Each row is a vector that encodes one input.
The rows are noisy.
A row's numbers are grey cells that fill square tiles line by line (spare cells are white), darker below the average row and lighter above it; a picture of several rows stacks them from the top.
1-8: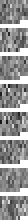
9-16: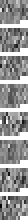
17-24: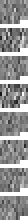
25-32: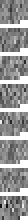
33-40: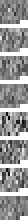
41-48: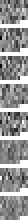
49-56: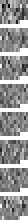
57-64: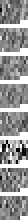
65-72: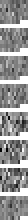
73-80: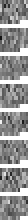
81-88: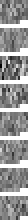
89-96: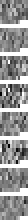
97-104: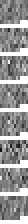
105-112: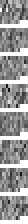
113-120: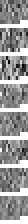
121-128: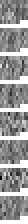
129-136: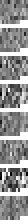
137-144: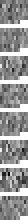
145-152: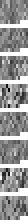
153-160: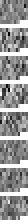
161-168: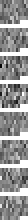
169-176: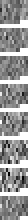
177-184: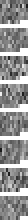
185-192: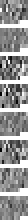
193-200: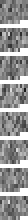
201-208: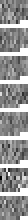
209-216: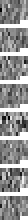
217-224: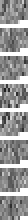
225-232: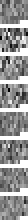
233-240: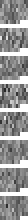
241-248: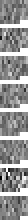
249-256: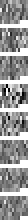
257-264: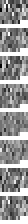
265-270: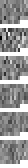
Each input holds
either a point on a 17-point circle, or one of 9 labels, or three true/false values.
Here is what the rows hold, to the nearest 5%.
About 40% of them hold a point on a 17-point circle. About 25% of them hold one of 9 labels. The rest hold three true/false values.
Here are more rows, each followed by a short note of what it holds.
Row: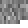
one of 9 labels
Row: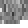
three true/false values
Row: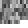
a point on a 17-point circle
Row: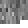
one of 9 labels
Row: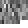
one of 9 labels
